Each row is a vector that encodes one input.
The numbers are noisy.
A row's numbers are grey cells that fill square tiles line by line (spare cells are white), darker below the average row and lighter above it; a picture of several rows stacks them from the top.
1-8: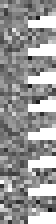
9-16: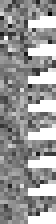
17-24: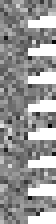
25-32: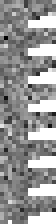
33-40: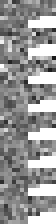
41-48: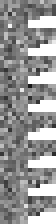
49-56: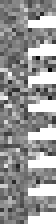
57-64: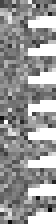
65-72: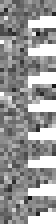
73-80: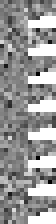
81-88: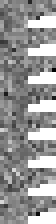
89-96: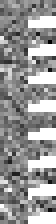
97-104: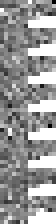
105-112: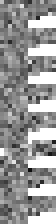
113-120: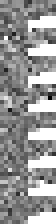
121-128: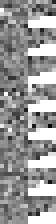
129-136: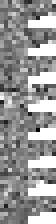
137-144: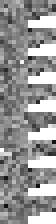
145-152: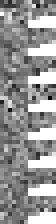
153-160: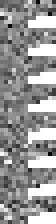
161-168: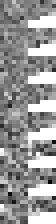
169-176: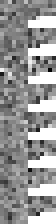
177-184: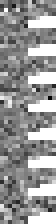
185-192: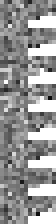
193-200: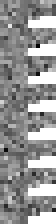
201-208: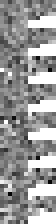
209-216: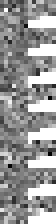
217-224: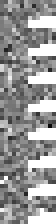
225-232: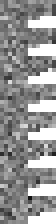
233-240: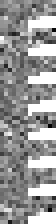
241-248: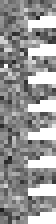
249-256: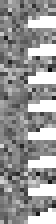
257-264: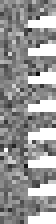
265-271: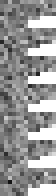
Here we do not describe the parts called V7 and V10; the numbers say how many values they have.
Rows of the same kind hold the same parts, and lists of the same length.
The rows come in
3 kinds.
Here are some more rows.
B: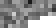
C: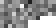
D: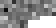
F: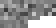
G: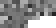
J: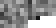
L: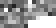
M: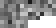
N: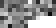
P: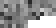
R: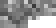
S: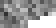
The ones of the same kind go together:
B, C, J, M, P, S
D, F, G, R
L, N

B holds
one of 5 labels and a node of an 11-node tree.
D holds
one of 5 labels and a value of V10.
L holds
a true/false value and two values of V7.
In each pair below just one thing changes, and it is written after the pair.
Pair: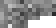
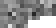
the value of V10
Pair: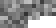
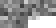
the value of V10
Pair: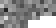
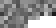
the label
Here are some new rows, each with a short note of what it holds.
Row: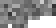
one of 5 labels and a value of V10
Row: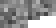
one of 5 labels and a node of an 11-node tree
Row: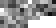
a true/false value and two values of V7
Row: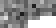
one of 5 labels and a value of V10
